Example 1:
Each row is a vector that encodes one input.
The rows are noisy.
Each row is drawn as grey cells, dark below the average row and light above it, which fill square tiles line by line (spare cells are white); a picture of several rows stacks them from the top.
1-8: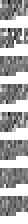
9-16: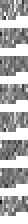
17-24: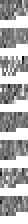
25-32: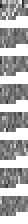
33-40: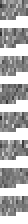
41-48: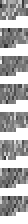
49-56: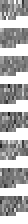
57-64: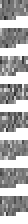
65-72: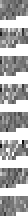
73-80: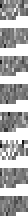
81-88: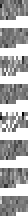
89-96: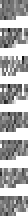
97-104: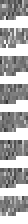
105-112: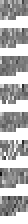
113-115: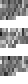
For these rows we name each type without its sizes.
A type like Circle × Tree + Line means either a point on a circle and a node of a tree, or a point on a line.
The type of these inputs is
Bool × Line.
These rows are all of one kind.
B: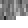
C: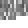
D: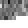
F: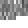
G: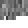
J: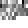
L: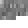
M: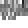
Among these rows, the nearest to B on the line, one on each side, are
C and D.
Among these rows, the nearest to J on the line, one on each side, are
F and M.
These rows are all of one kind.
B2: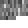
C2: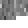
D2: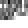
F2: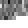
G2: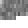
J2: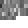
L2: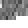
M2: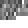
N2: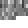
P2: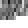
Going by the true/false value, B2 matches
J2, M2 and N2.
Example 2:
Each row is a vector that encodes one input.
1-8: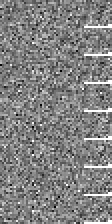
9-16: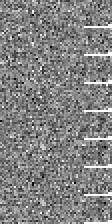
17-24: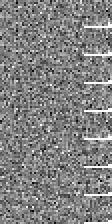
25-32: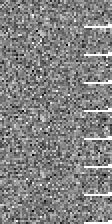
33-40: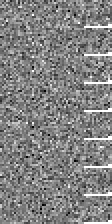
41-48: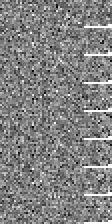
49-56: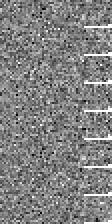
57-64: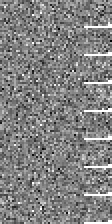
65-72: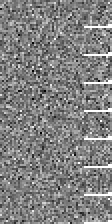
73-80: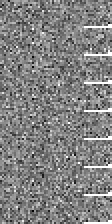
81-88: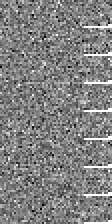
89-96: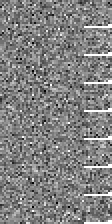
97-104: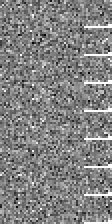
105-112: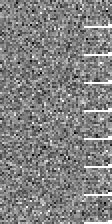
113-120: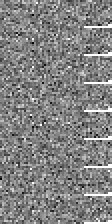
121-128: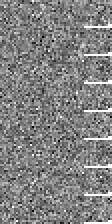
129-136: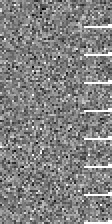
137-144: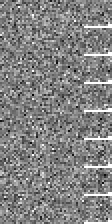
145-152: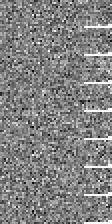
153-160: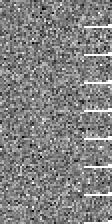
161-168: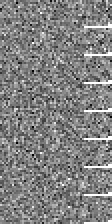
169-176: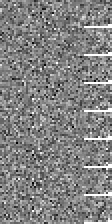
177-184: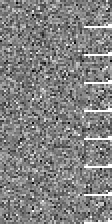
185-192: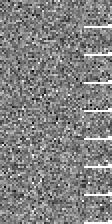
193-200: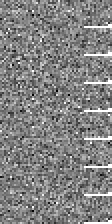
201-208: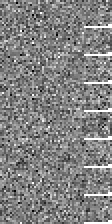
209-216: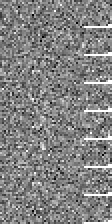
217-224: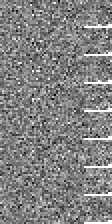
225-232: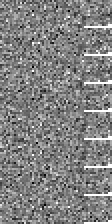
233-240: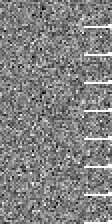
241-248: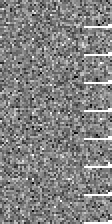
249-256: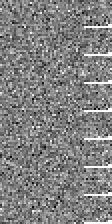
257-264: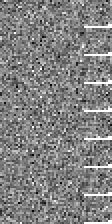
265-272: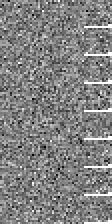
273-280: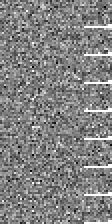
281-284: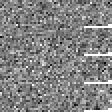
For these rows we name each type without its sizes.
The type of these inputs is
Bool × Label.
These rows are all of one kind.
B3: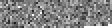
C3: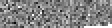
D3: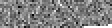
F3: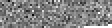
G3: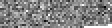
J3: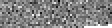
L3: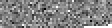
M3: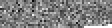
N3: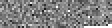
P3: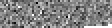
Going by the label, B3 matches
C3, L3, N3 and P3.
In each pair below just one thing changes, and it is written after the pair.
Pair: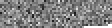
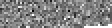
the true/false value
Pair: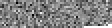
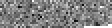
the label
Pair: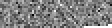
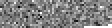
the label
